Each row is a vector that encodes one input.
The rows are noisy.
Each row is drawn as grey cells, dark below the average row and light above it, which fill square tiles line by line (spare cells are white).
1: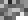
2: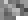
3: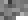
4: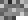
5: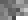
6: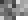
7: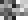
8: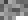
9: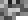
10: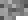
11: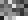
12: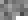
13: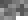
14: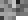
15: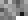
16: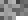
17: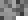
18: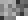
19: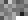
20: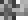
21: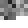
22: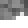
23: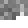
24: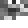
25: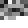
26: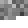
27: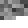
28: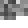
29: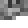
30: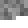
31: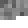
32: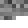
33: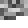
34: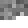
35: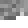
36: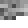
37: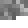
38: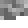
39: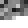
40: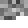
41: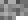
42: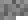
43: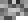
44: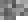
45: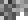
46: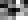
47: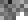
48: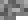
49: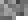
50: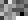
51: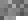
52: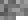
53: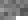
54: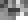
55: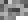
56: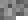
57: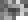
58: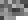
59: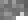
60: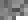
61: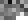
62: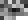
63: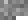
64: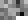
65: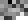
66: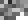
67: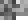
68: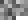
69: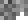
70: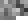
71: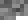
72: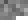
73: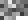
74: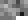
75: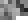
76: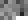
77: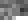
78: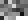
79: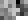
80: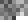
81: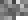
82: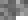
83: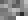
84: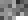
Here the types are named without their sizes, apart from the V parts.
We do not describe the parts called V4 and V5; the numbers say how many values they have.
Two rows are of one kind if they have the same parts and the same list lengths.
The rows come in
2 kinds.
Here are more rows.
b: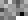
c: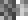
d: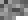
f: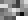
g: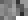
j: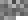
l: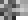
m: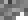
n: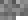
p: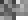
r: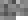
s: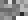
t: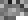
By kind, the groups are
b, f, g, j, n, p, r, s
c, d, l, m, t

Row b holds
a value of V4 and a value of V5.
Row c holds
a point on a circle, a true/false value and a value of V4.
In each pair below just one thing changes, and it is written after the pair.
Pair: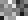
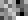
the value of V4
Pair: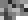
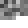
the value of V5
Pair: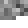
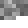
the value of V5
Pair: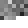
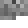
the value of V5
